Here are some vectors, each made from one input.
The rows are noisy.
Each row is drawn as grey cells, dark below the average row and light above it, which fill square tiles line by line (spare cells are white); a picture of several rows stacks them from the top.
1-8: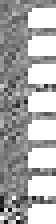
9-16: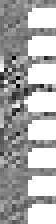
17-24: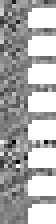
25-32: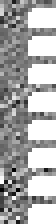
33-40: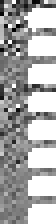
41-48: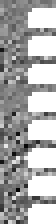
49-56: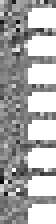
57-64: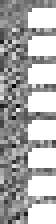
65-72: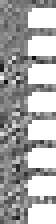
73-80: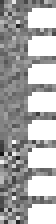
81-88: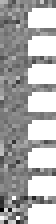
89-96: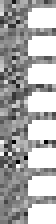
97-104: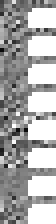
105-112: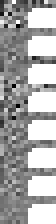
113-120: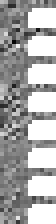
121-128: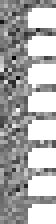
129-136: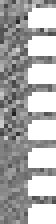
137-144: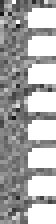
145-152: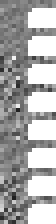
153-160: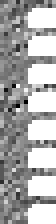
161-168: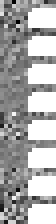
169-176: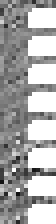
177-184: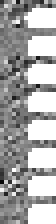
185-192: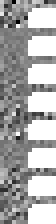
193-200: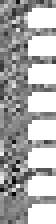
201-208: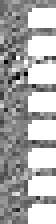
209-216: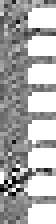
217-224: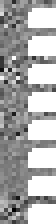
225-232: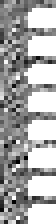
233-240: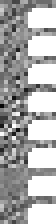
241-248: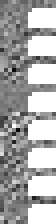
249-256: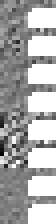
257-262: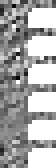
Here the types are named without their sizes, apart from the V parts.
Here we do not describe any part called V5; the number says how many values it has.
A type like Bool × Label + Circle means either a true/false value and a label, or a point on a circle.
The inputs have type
Label × V5 + Tree + Unit.
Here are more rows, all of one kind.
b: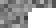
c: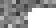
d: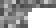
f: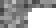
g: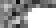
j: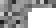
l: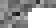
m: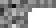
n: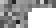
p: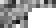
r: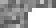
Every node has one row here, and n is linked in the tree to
b, j, l, p and r.
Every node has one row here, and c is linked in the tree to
l.
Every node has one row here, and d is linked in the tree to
r.
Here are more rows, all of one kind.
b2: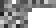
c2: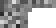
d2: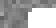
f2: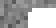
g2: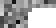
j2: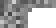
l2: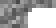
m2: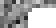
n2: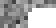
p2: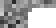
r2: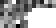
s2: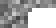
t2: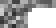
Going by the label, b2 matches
m2, p2, r2 and s2.
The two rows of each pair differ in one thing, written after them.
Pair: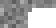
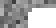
the value of V5
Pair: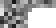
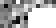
the label
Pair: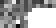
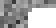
the label
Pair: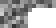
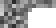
the label
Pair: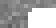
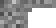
the label
